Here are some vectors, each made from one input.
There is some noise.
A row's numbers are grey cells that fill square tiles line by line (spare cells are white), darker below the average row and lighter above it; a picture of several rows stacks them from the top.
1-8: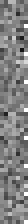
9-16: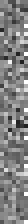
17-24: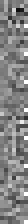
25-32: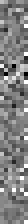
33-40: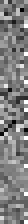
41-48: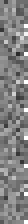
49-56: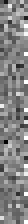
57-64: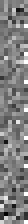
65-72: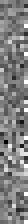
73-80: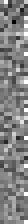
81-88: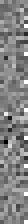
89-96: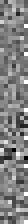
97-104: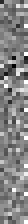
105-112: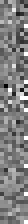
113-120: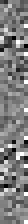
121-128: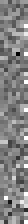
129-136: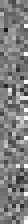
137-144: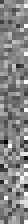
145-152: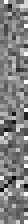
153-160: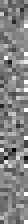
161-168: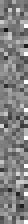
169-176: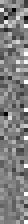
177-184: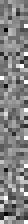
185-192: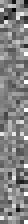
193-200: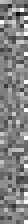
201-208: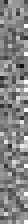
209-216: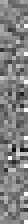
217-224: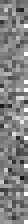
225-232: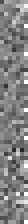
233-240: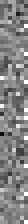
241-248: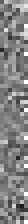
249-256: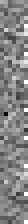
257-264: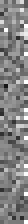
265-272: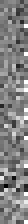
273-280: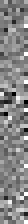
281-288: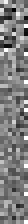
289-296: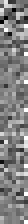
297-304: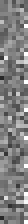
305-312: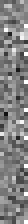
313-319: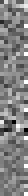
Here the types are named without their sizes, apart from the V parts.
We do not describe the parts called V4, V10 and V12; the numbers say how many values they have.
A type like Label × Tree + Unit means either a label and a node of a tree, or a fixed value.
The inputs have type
(Circle + List(Line)) × V10 × V12 + V4.
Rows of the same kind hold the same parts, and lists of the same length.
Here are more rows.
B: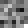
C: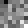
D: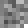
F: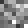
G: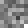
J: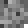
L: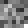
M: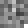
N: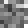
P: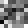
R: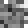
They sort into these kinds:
B, J, L, M
C
D, G
F, N, R
P

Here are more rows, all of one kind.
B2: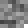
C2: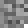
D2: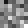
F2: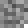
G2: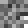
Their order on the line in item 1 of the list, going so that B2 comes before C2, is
D2, B2, G2, C2, F2.
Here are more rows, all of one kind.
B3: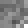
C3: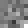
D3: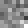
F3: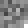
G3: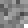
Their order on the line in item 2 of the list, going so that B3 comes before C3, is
G3, F3, B3, D3, C3.
